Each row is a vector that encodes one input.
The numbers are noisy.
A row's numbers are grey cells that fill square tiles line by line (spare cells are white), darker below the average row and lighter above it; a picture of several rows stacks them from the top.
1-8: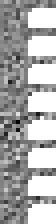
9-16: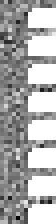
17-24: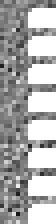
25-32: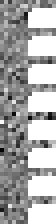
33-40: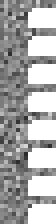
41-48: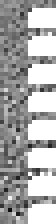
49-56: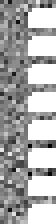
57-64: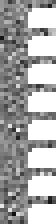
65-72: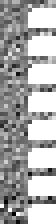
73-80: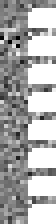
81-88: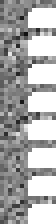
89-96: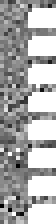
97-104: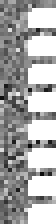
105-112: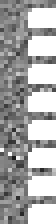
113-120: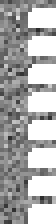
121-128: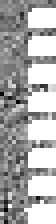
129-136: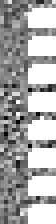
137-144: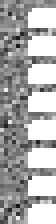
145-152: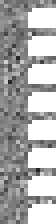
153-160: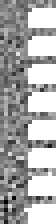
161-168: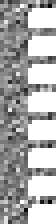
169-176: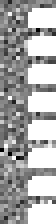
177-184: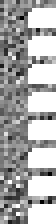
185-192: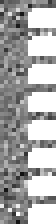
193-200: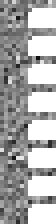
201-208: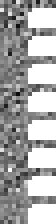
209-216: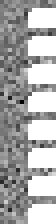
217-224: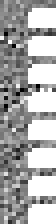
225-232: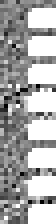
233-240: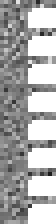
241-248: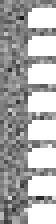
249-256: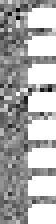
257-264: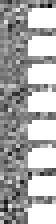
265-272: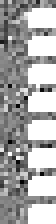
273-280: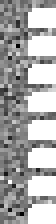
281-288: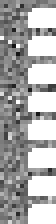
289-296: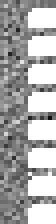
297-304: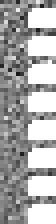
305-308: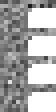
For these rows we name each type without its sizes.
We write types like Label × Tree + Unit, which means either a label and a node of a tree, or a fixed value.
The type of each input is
Bool × Bool × Bool × Bool × Bool × Line + Circle.
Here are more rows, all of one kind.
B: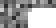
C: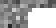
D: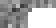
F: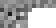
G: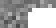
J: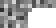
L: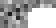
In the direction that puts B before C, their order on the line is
D, F, B, L, J, C, G.
